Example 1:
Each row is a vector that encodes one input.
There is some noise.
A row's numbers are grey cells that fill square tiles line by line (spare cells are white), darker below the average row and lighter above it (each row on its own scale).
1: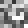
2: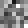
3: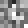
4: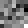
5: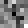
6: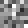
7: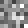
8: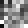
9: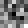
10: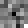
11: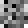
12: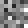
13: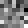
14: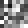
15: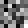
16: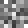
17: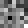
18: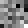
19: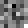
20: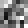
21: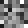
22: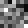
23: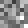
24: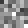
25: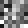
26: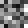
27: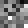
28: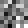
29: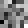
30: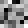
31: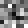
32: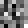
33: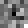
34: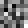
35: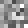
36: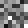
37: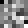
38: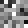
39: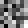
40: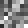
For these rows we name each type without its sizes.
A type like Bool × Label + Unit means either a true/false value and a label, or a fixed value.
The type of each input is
Circle.
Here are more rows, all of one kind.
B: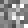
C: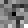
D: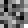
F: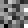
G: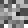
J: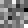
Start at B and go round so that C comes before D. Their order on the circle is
B, G, J, C, D, F.
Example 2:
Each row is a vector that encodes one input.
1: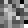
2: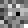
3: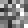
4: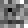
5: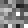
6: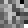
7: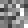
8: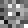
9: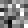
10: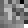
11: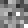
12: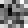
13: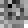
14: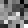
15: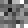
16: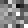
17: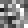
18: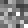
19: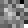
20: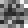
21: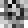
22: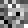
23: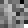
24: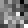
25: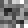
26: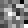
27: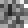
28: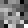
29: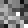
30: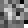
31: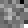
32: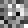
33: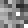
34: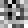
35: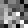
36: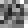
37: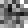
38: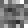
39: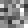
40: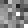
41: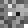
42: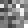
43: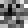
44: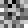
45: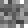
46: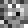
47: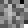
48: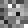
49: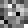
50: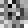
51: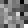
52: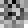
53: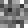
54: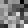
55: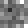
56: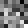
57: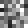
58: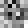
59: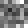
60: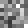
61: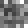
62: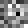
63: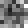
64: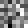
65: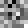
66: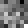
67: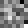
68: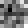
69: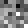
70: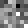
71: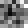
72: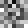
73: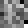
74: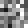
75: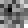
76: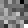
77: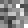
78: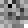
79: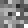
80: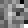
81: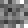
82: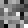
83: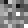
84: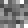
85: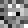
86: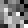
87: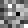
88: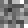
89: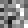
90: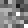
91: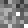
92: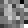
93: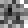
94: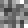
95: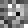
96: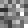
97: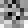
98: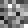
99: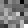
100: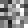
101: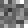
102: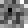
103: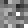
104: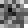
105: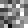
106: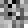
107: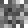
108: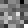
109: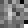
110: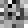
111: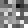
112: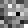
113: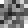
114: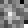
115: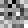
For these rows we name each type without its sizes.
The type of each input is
Circle.
